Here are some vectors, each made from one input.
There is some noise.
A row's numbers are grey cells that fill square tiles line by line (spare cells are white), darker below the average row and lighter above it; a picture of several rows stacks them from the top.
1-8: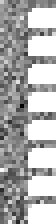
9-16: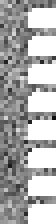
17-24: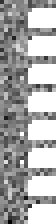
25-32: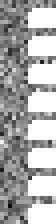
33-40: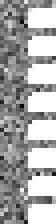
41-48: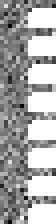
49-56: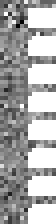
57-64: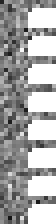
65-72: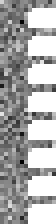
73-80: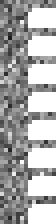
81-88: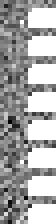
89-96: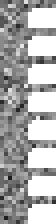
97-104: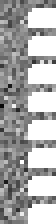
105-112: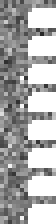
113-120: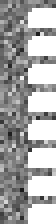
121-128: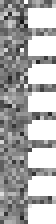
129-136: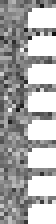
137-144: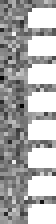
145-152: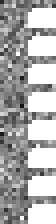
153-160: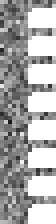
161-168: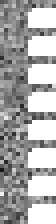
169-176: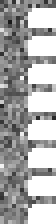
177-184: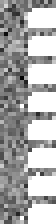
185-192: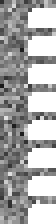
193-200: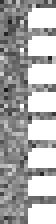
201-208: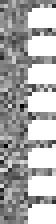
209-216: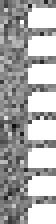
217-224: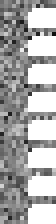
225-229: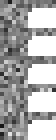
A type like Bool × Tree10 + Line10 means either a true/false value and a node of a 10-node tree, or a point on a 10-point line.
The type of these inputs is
Label10 × List2(Line5).
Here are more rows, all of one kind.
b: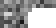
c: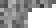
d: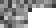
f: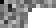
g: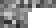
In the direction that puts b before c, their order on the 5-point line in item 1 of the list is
b, c, g, d, f.
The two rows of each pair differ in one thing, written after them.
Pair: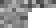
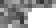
the place on the 5-point line in item 1 of the list
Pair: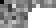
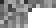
the place on the 5-point line in item 2 of the list
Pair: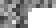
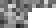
the place on the 5-point line in item 1 of the list
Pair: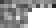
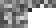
the place on the 5-point line in item 1 of the list
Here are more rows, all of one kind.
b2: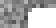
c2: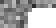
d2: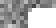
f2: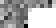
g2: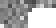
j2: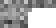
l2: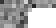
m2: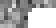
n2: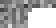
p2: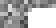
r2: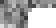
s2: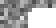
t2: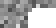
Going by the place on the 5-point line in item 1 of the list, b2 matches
j2, p2 and t2.
